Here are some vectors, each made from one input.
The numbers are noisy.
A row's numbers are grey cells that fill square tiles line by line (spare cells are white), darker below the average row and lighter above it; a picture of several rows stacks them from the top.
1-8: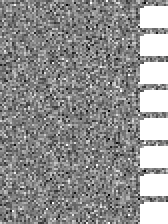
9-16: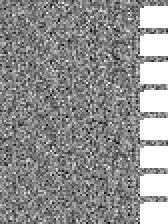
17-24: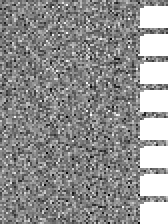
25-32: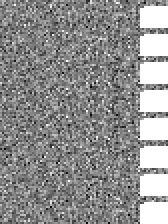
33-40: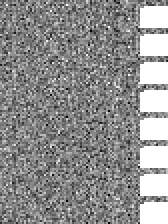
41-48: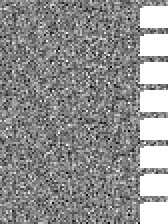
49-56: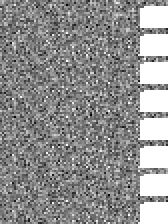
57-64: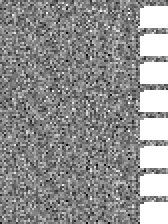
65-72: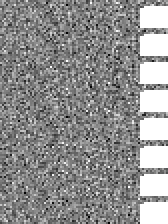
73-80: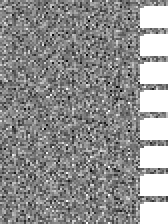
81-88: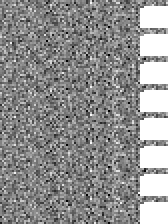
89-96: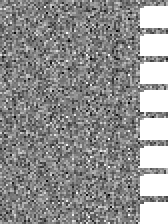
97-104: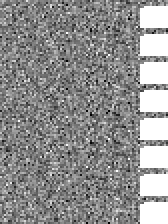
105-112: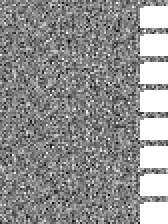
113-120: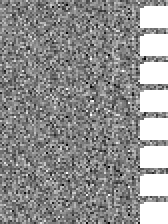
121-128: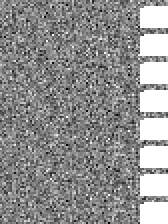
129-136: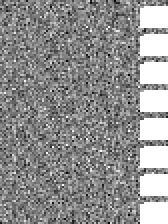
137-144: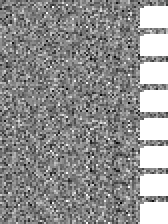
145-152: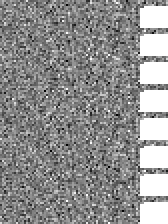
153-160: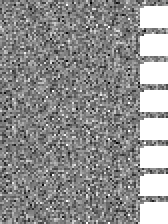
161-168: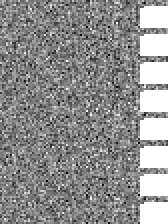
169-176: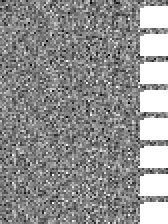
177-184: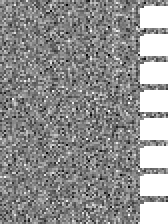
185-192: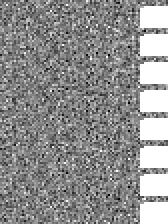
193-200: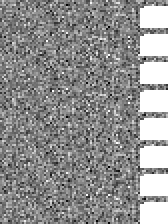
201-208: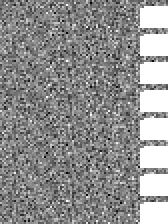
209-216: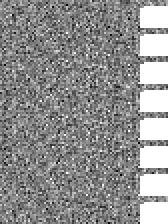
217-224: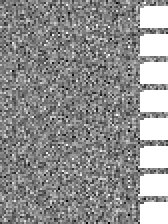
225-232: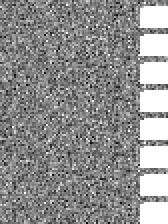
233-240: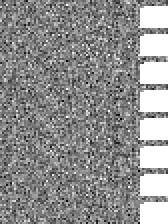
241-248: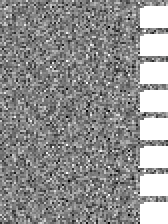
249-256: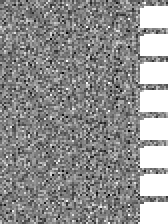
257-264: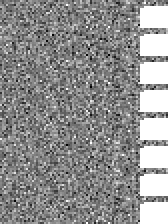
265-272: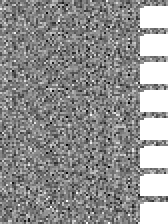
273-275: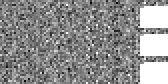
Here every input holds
a point on a 10-point circle and a true/false value, together with either a point on an 11-point circle, or a fixed value.
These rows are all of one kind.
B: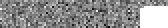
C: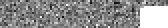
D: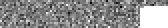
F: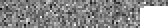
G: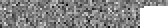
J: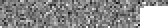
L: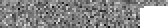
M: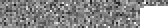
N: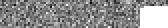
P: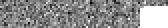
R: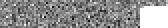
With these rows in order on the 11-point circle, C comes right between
B and G.
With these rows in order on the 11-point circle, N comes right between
G and P.
